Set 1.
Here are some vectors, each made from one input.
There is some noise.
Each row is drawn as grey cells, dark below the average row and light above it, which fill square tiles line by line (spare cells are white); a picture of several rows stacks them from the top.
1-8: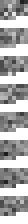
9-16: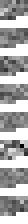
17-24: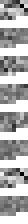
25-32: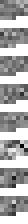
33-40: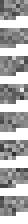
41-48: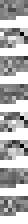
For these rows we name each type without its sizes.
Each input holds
either a fixed value, or a node of a tree.
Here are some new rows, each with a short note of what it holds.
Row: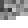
a node of a tree
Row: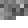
a node of a tree
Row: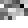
a fixed value
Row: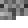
a node of a tree
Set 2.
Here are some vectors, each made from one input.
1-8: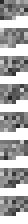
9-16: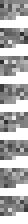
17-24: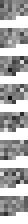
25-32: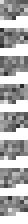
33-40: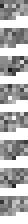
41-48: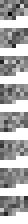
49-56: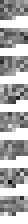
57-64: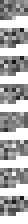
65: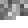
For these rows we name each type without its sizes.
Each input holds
four true/false values.
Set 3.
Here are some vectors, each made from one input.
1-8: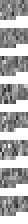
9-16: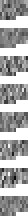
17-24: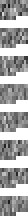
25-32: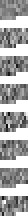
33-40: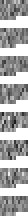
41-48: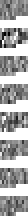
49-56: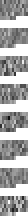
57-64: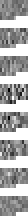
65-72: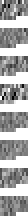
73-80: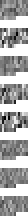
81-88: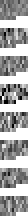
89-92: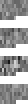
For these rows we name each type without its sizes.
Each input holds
a label.
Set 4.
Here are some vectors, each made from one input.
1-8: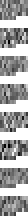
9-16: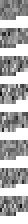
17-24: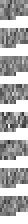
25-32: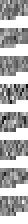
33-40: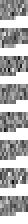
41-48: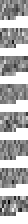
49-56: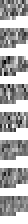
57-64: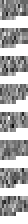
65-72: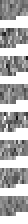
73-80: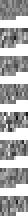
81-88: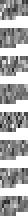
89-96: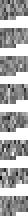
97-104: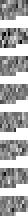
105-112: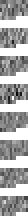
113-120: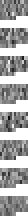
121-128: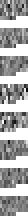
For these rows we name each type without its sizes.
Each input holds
a label.
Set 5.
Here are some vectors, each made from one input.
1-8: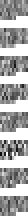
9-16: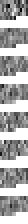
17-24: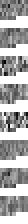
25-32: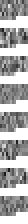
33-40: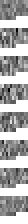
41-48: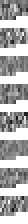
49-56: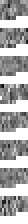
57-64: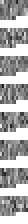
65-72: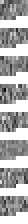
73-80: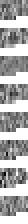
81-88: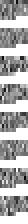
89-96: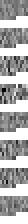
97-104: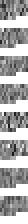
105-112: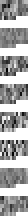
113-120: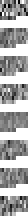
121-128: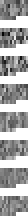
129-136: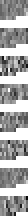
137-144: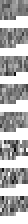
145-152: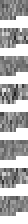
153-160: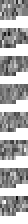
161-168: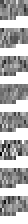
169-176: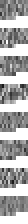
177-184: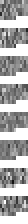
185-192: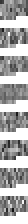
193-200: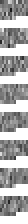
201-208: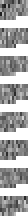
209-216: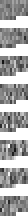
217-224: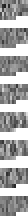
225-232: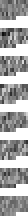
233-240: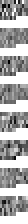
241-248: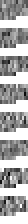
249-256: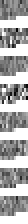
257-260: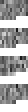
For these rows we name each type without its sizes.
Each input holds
a label.
